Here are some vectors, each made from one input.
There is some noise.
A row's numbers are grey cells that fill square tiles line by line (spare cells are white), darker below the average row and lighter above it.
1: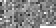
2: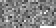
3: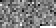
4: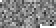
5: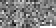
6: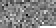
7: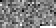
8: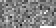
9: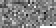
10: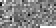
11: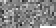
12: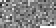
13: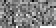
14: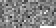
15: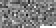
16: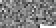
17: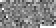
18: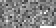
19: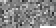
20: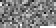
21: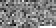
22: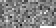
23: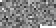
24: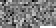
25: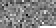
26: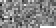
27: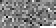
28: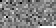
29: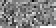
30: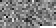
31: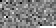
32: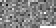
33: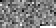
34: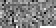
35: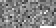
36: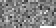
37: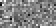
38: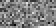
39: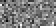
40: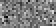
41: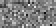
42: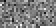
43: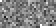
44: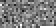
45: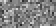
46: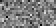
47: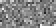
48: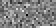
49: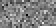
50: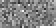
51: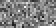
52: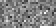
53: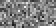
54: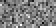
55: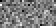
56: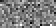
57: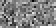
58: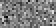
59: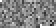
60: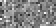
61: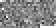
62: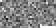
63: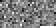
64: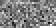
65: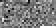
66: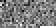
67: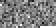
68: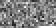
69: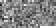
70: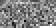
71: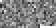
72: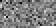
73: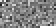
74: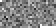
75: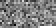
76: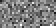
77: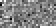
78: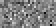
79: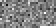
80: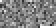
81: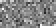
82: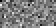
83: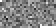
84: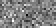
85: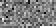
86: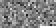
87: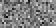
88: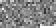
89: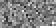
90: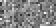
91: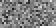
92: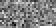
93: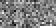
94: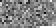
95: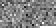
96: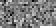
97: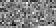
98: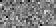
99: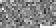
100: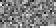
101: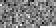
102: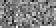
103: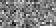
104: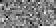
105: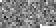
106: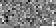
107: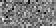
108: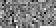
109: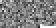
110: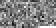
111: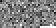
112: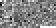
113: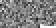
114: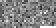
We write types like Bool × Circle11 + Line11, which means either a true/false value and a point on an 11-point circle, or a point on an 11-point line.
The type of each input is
(Bool × Bool × Bool + Tree8) × Line5.
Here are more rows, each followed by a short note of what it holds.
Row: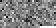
a point on a 5-point line and three true/false values
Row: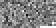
a point on a 5-point line and a node of an 8-node tree
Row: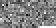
a point on a 5-point line and three true/false values
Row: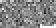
a point on a 5-point line and a node of an 8-node tree
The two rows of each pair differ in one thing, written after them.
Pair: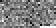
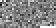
the place on the 5-point line
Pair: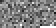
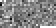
the place on the 5-point line
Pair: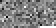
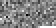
the place on the 5-point line
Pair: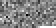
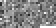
the place on the 5-point line
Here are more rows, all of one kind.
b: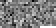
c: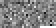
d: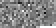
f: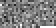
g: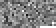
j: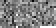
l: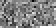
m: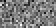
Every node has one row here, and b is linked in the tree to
m.
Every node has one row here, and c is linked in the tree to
f, j and m.
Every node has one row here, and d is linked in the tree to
l.
